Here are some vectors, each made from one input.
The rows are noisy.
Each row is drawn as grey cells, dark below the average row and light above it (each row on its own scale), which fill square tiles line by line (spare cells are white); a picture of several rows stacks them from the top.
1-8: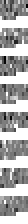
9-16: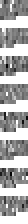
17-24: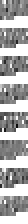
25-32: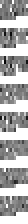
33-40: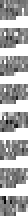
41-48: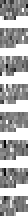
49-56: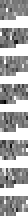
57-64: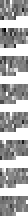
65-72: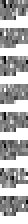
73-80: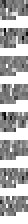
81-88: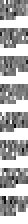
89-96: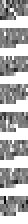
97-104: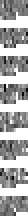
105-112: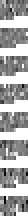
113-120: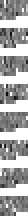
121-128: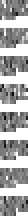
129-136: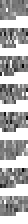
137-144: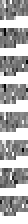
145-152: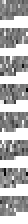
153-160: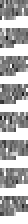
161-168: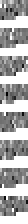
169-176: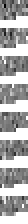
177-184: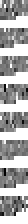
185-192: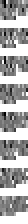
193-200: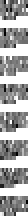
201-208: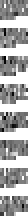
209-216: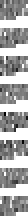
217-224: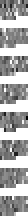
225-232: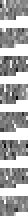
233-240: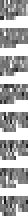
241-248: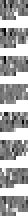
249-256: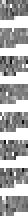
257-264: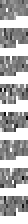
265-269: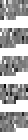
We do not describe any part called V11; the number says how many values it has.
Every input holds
a list of up to two items, each a true/false value and a value of V11.
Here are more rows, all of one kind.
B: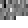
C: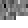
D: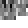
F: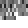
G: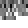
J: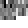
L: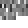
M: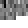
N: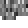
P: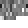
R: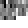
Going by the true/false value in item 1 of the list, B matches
J, M and R.
